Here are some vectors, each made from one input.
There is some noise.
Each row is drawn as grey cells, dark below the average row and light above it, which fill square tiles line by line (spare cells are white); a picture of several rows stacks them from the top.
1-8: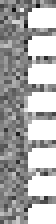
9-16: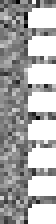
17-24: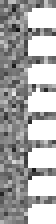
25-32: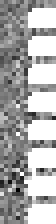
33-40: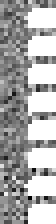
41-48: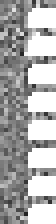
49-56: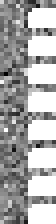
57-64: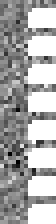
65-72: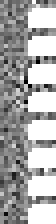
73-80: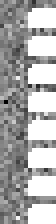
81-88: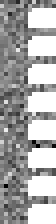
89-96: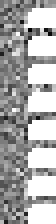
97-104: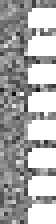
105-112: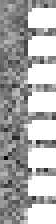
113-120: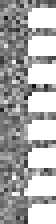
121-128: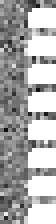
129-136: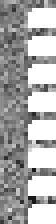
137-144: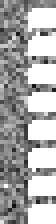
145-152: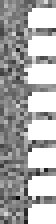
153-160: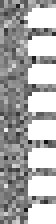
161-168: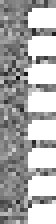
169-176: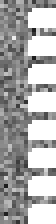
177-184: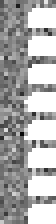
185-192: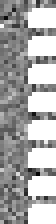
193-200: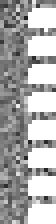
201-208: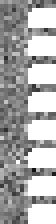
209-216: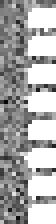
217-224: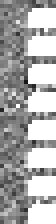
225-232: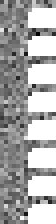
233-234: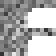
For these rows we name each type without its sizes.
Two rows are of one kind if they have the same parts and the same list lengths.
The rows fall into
5 kinds.
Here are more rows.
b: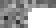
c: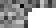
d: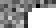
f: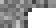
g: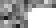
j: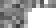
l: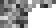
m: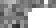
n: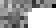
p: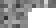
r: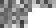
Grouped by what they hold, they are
b, r
c
d
f
g, j, l, m, n, p

